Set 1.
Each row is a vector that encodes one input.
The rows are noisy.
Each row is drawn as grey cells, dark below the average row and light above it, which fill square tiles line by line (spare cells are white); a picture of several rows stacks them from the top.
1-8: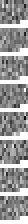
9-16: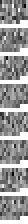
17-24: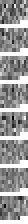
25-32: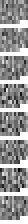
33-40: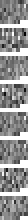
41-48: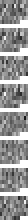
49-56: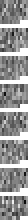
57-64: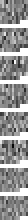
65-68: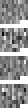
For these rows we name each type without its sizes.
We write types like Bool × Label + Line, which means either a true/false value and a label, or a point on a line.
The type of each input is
Bool × Bool × Bool.
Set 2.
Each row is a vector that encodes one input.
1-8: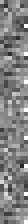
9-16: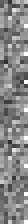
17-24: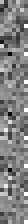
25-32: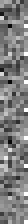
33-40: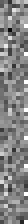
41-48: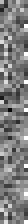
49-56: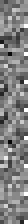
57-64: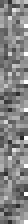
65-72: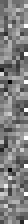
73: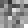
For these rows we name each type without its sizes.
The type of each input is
Tree.
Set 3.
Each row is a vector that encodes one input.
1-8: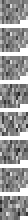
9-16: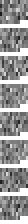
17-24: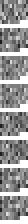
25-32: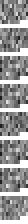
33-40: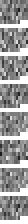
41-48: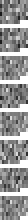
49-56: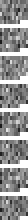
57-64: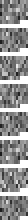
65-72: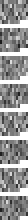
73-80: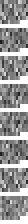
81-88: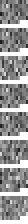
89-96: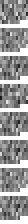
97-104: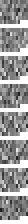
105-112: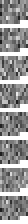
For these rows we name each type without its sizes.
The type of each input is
Circle.
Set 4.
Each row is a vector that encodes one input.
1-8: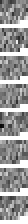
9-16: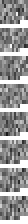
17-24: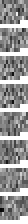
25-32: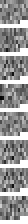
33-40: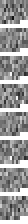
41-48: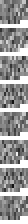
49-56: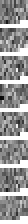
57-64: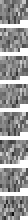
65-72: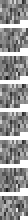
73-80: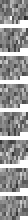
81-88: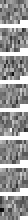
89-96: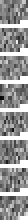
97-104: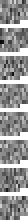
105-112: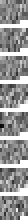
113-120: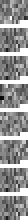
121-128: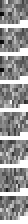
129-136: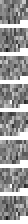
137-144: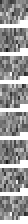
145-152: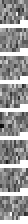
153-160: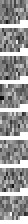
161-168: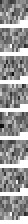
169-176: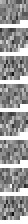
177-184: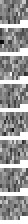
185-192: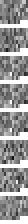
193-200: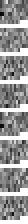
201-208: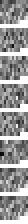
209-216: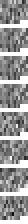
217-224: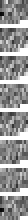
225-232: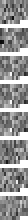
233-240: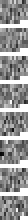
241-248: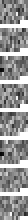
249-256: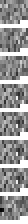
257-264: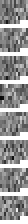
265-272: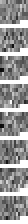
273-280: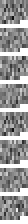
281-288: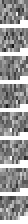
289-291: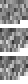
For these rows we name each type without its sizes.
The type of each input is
Label.
